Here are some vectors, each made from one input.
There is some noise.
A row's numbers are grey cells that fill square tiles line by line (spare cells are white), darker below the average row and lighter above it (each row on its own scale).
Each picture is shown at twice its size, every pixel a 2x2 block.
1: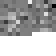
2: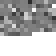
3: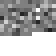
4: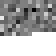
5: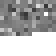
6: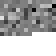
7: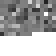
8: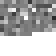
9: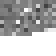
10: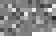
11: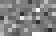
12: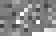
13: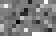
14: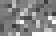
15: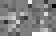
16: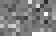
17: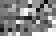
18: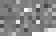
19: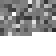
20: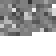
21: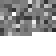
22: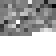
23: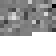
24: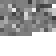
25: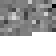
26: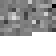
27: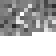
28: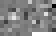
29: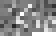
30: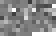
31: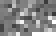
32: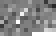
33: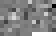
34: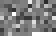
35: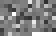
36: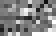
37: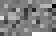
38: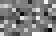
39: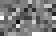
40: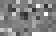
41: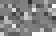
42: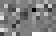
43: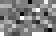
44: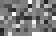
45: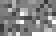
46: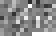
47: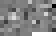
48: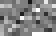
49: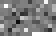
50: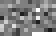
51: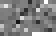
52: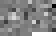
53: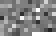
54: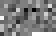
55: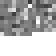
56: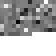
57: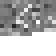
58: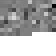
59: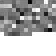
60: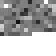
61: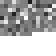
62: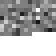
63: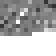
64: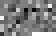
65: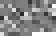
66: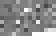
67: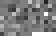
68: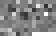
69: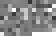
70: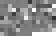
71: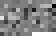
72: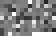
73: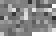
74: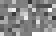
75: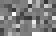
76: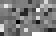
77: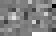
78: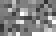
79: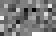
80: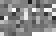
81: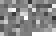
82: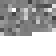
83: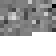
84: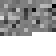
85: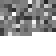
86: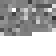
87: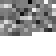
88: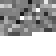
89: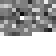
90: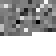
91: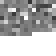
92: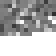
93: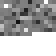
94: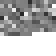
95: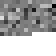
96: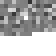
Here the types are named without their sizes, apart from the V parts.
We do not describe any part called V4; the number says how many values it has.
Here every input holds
a point on a line, together with either a node of a tree, or a value of V4.
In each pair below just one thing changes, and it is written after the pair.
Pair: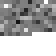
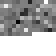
the node of the tree
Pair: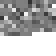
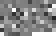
the node of the tree
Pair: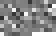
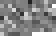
the node of the tree
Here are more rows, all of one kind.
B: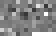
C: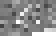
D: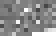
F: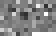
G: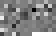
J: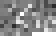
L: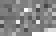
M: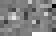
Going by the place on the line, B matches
F and M.
